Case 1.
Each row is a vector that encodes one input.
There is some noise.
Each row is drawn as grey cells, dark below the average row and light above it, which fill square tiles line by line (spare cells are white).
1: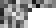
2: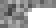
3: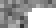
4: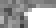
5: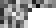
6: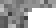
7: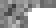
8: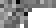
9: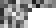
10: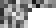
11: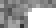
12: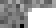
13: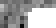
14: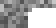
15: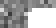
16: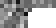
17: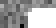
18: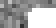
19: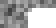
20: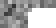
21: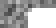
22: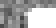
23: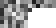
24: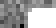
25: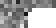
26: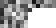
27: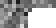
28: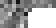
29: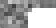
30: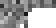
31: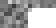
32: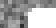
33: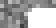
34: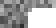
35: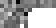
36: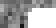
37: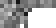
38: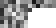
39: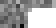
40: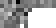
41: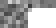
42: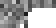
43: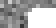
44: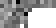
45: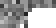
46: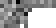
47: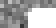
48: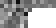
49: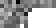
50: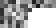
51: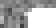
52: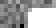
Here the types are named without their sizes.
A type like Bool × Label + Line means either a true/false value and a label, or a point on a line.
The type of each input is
List(Line).
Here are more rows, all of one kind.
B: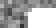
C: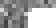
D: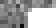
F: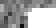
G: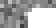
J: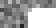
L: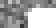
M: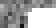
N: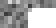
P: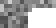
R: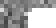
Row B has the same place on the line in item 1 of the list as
G, J and L.
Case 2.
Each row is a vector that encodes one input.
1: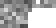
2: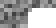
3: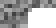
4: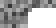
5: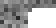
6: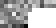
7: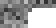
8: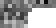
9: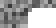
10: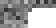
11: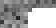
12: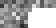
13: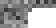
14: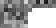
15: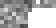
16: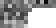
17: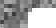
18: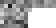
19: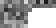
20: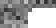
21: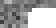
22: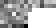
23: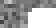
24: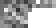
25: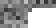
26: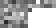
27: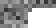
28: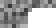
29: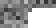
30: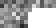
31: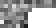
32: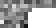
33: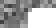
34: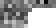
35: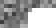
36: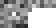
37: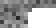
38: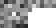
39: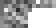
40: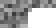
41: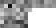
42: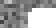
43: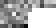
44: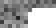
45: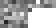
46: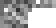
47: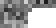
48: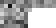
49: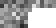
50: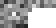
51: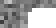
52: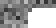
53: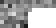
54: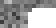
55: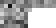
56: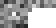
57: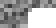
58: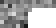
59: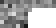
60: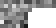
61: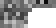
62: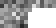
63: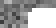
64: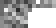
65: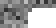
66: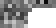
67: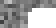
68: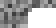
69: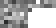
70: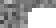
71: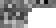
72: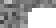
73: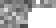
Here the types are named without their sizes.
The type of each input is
Line + Tree.
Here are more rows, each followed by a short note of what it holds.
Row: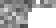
a node of a tree
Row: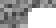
a point on a line
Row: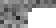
a point on a line
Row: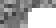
a point on a line
